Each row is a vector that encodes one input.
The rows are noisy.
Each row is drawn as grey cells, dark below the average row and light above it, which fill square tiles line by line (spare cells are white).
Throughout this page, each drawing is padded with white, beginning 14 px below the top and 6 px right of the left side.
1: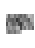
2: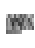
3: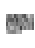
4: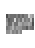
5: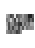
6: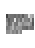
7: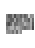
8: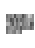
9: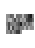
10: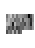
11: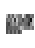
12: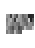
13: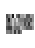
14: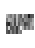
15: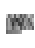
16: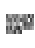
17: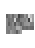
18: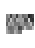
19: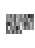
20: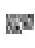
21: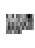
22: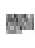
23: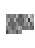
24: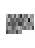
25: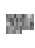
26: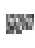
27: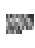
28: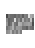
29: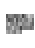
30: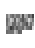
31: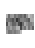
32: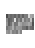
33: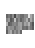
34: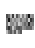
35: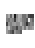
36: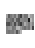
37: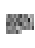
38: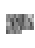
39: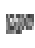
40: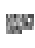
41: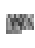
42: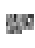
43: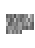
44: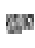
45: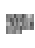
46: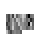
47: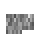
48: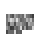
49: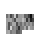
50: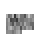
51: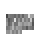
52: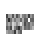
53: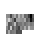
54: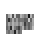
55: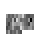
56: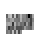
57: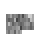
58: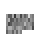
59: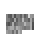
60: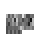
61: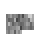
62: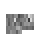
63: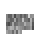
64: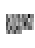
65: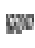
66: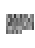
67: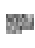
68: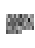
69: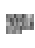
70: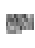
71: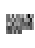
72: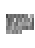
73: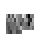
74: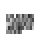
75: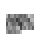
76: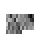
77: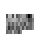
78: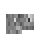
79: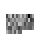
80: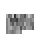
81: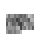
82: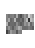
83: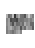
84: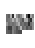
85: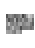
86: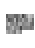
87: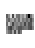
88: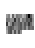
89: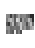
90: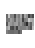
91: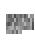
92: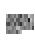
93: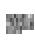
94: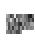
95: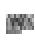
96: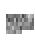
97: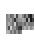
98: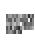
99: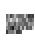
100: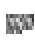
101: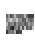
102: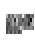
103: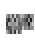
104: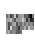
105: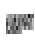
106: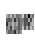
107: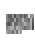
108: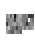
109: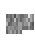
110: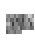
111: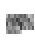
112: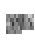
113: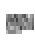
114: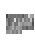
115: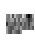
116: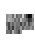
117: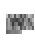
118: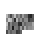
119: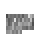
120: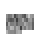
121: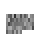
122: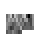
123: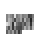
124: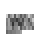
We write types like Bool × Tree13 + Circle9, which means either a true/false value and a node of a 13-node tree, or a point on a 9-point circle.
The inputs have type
Bool × Bool × Bool × Bool × (Circle11 + Unit).
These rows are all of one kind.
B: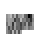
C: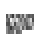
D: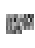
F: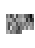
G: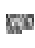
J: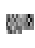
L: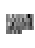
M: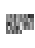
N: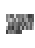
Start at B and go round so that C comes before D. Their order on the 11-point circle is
B, F, N, C, G, M, D, J, L.
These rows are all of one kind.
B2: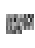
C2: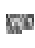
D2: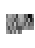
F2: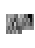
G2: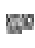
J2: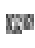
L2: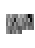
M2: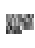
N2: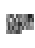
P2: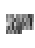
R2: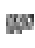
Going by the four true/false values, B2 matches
F2, L2 and R2.
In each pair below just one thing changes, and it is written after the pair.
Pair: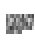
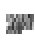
the place on the 11-point circle
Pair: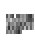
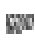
the place on the 11-point circle
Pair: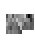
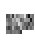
the place on the 11-point circle
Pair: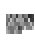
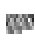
the place on the 11-point circle
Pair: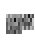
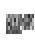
one of the four true/false values
